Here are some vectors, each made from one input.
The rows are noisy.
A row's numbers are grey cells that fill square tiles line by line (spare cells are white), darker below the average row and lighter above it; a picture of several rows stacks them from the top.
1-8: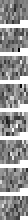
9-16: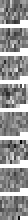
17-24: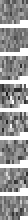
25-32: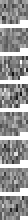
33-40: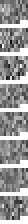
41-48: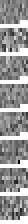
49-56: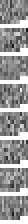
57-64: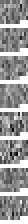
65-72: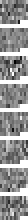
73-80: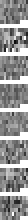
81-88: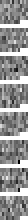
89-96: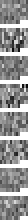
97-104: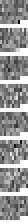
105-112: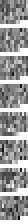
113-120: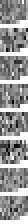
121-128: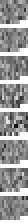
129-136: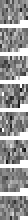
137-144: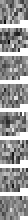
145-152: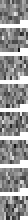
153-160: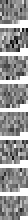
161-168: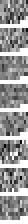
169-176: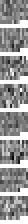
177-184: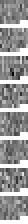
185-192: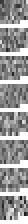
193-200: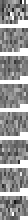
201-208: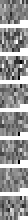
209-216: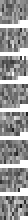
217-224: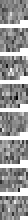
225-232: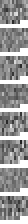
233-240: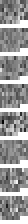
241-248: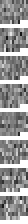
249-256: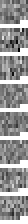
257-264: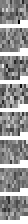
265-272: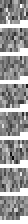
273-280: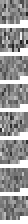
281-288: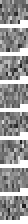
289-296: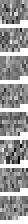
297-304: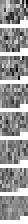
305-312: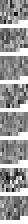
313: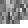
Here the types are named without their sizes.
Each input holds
a node of a tree.
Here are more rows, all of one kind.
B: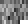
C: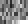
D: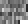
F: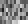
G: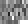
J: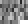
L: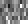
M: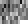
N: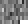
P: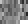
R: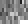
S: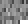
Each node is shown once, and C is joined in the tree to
F.
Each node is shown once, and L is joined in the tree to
M.
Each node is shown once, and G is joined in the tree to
J.
